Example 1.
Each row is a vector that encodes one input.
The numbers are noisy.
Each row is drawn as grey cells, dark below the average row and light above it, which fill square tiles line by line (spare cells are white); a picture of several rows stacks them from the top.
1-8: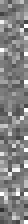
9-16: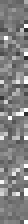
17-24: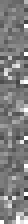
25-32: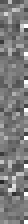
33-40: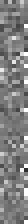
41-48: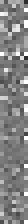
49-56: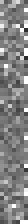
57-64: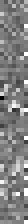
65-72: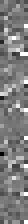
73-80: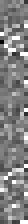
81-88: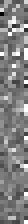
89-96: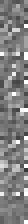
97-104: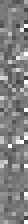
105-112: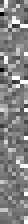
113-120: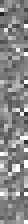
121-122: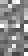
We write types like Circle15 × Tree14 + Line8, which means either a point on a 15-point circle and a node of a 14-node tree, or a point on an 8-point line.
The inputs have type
Label6.
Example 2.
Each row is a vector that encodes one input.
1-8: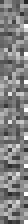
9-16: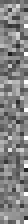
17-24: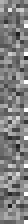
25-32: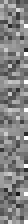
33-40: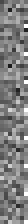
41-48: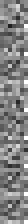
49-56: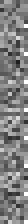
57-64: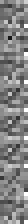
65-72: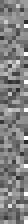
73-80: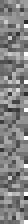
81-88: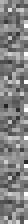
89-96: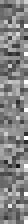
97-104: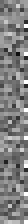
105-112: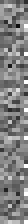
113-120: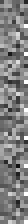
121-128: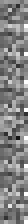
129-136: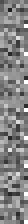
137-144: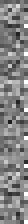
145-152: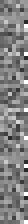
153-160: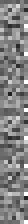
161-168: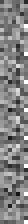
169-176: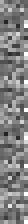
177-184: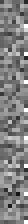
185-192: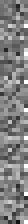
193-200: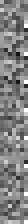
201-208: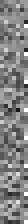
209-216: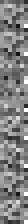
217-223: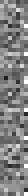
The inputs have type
Bool × Bool × Bool × Bool.
